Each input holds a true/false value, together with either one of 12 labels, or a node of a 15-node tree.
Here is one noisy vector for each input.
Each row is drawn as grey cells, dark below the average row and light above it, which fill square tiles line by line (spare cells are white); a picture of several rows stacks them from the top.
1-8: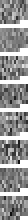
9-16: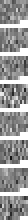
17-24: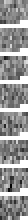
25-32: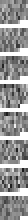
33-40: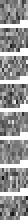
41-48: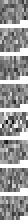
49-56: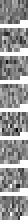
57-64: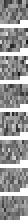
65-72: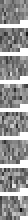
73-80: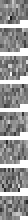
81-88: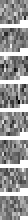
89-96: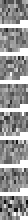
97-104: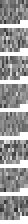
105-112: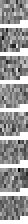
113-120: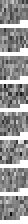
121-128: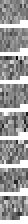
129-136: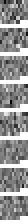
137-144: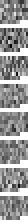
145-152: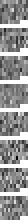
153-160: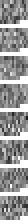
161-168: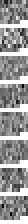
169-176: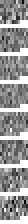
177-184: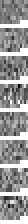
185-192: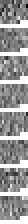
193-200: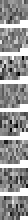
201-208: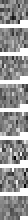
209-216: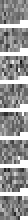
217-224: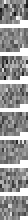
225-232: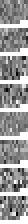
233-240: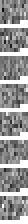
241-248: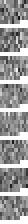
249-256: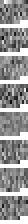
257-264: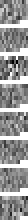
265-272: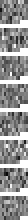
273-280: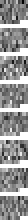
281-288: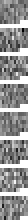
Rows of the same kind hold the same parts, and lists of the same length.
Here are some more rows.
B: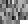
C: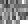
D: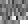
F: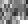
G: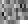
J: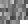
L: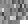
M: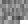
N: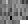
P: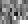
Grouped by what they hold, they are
B, C, D, L, M, P
F, G, J, N

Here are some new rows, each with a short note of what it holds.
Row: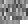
a node of a 15-node tree and a true/false value
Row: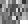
a node of a 15-node tree and a true/false value
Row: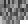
one of 12 labels and a true/false value
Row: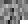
one of 12 labels and a true/false value
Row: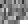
a node of a 15-node tree and a true/false value
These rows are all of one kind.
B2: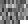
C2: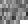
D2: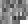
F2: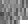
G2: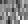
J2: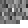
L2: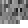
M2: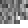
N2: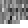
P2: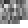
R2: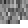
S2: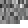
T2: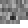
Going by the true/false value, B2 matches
F2, J2 and M2.
